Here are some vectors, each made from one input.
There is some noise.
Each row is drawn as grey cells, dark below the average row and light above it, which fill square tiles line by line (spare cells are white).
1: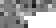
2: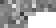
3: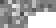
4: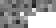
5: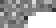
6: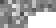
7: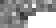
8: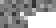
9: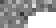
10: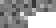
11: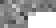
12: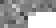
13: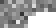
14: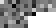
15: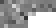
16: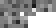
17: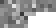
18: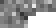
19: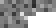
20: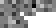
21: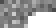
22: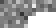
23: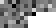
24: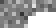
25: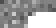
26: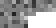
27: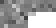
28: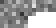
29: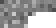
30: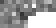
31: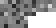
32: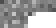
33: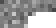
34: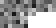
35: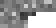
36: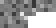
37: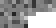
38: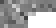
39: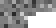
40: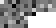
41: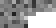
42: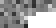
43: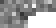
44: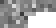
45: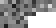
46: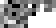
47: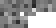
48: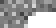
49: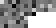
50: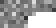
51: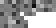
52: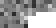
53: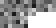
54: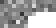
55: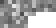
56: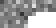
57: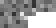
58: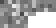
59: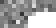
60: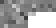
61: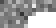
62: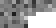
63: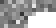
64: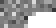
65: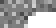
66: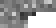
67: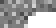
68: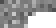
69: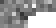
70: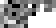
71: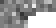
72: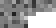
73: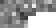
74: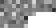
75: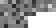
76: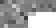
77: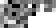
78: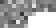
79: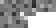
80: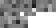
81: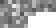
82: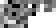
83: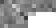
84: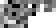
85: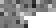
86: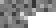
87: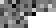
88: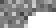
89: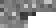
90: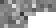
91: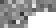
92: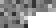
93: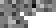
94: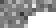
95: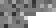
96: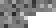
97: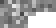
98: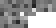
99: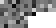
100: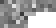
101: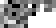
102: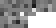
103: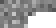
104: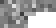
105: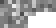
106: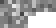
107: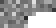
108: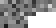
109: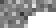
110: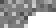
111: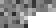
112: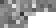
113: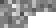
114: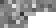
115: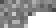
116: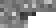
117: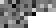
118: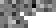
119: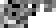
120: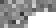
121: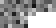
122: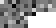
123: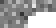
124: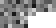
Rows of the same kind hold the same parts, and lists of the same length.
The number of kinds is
2.
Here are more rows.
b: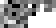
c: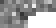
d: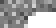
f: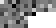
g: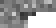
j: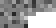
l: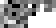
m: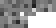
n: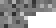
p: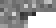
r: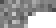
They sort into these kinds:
b, l
c, d, f, g, j, m, n, p, r

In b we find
a fixed value.
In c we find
a node of a 10-node tree and a true/false value.
